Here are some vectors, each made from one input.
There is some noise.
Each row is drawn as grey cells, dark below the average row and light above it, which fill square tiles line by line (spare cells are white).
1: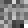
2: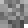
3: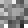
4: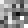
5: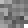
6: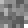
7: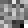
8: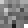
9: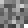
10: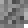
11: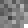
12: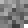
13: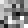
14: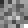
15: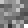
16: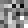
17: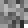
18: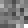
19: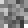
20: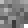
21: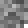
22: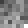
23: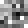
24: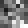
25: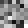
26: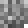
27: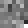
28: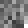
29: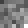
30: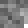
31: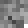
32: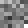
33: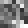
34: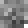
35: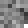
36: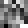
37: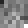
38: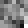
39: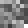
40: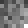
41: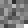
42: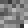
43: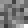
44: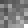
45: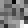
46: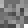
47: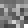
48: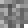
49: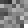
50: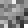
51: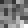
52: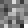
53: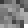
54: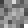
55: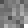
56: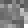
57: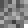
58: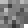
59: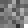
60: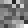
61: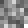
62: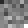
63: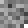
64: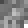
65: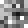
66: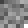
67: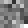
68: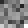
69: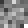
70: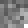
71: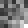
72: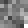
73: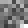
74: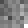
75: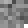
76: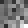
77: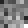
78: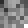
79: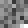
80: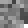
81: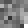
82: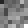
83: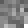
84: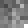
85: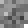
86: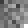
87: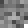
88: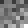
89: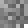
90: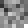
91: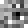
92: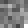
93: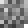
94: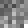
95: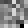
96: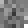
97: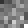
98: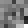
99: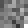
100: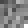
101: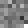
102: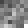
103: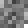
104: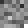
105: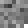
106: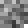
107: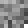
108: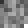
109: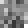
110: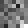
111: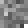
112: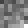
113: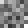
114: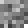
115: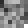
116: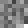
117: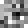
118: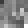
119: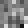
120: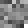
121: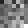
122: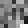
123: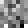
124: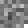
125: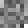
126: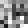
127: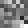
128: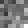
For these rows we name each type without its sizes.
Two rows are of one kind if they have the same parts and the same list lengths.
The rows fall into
3 kinds.
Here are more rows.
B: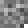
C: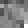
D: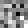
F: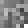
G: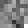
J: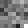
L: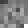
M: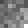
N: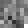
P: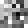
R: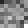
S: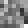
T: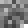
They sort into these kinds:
B, F, J, R, S
C, G, L, M, N, T
D, P

